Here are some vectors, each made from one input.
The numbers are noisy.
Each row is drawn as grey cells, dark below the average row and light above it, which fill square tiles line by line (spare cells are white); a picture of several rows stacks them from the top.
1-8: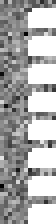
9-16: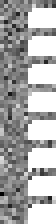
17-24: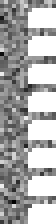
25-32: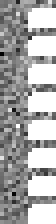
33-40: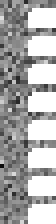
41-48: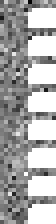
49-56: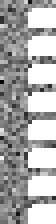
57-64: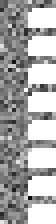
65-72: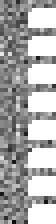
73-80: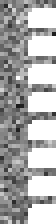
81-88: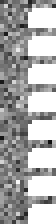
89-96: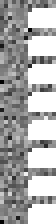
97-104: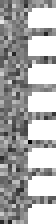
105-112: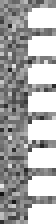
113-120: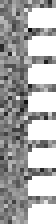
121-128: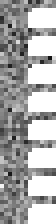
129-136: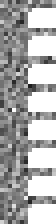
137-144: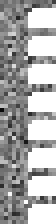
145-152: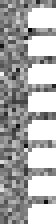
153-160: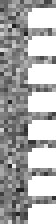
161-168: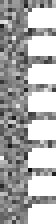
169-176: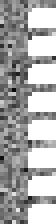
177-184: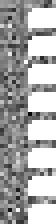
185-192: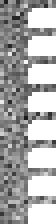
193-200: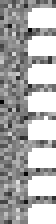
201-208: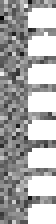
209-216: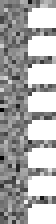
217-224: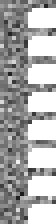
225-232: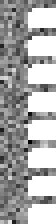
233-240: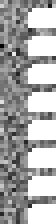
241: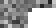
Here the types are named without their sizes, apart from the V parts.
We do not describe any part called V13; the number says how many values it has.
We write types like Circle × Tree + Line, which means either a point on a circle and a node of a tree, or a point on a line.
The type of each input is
(Bool × Bool × Bool × Bool + Line) × V13.
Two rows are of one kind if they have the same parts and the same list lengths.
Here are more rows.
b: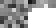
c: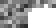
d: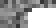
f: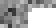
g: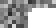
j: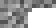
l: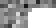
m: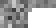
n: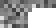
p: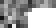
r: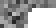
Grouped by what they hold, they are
b, c, f, g, l, p
d, j, m, n, r

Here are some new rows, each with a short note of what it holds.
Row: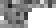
four true/false values and a value of V13
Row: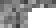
four true/false values and a value of V13
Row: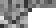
four true/false values and a value of V13
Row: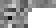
four true/false values and a value of V13
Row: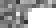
a point on a line and a value of V13
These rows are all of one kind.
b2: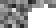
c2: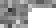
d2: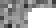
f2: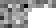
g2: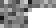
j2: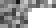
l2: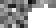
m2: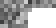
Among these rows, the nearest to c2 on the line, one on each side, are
d2 and j2.
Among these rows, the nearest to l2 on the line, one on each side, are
b2 and g2.
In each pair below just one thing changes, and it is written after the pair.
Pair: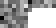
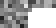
the place on the line
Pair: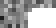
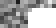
the value of V13
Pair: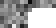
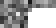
the value of V13
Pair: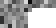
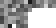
the place on the line
